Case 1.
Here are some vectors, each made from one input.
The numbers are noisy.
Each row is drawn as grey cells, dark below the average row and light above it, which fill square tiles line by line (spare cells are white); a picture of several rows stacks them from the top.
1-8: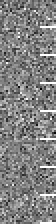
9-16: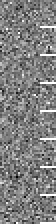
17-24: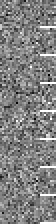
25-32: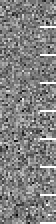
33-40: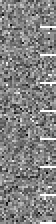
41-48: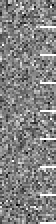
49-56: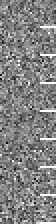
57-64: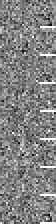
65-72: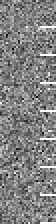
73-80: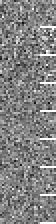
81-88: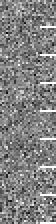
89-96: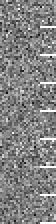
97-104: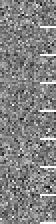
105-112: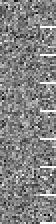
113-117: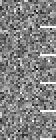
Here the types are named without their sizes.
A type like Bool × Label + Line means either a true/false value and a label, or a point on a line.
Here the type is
Line + Tree × Tree.
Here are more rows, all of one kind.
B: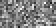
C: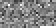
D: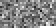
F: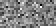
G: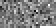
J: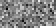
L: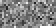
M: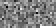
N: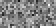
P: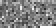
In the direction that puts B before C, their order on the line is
B, D, J, L, P, M, G, N, C, F.
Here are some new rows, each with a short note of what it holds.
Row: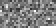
a node of each of two trees
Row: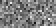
a node of each of two trees
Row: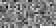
a point on a line
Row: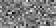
a node of each of two trees
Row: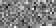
a point on a line
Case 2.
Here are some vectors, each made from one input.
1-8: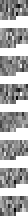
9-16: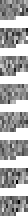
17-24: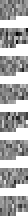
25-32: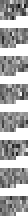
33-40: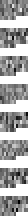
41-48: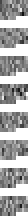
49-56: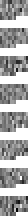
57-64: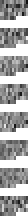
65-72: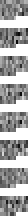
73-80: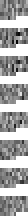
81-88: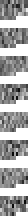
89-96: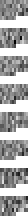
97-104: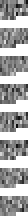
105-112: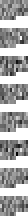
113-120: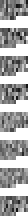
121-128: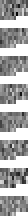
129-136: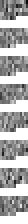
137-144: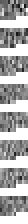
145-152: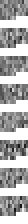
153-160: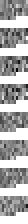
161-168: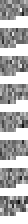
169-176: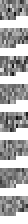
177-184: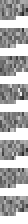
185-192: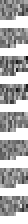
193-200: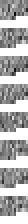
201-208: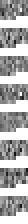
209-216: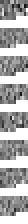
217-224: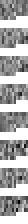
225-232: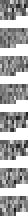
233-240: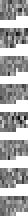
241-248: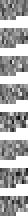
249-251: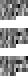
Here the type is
Bool × (Line4 + Line9).
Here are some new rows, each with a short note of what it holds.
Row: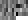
a point on a 4-point line and a true/false value
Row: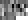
a point on a 4-point line and a true/false value
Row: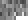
a point on a 9-point line and a true/false value
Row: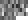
a point on a 4-point line and a true/false value
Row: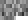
a point on a 9-point line and a true/false value
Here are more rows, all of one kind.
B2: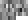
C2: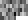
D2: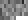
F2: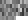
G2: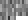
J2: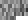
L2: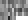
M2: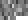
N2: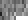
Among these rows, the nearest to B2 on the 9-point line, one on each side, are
J2 and L2.
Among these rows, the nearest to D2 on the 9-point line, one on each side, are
F2 and N2.
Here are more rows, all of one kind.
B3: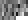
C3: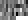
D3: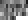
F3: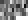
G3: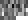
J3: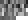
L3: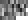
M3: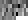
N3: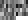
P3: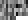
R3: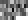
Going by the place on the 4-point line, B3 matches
C3 and M3.
